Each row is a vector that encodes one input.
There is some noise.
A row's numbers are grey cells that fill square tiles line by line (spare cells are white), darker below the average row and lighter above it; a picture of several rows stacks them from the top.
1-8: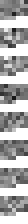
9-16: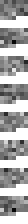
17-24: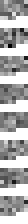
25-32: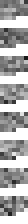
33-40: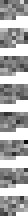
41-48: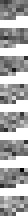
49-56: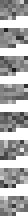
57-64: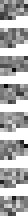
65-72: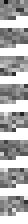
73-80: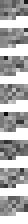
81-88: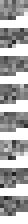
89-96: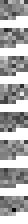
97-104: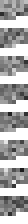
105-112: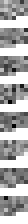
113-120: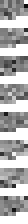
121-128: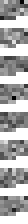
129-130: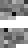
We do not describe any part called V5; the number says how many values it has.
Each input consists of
a node of a 9-node tree, together with either three true/false values, or a value of V5.
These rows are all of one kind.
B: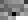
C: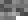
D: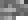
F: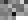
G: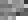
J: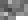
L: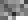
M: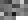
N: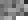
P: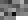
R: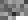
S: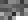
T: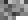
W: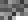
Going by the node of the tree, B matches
J, L and R.
